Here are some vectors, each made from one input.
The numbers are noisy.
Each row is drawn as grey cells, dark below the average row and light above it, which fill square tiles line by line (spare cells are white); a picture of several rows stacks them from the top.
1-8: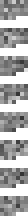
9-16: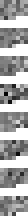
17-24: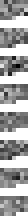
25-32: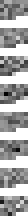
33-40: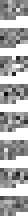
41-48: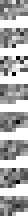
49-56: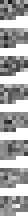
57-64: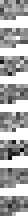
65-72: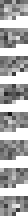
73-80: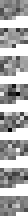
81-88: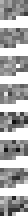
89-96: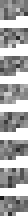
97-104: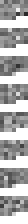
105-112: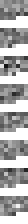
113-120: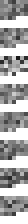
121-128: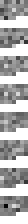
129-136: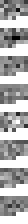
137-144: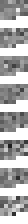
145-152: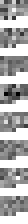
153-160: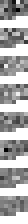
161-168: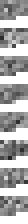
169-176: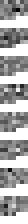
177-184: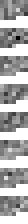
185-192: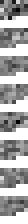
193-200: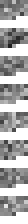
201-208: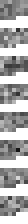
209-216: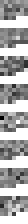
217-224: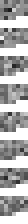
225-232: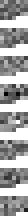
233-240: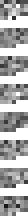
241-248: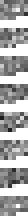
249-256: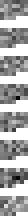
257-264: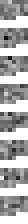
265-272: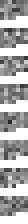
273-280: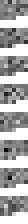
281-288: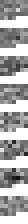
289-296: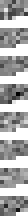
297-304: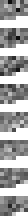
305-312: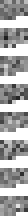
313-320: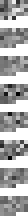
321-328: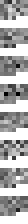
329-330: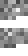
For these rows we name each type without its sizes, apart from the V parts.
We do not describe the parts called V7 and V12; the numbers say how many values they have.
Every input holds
either a fixed value, or a node of a tree, a true/false value, a value of V7 and a value of V12.
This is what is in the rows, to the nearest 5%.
A few of them hold a fixed value. The rest hold a node of a tree, a true/false value, a value of V7 and a value of V12.
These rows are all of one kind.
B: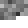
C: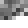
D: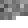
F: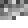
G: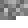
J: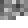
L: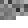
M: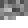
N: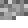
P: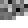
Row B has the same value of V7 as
C, L, M and P.
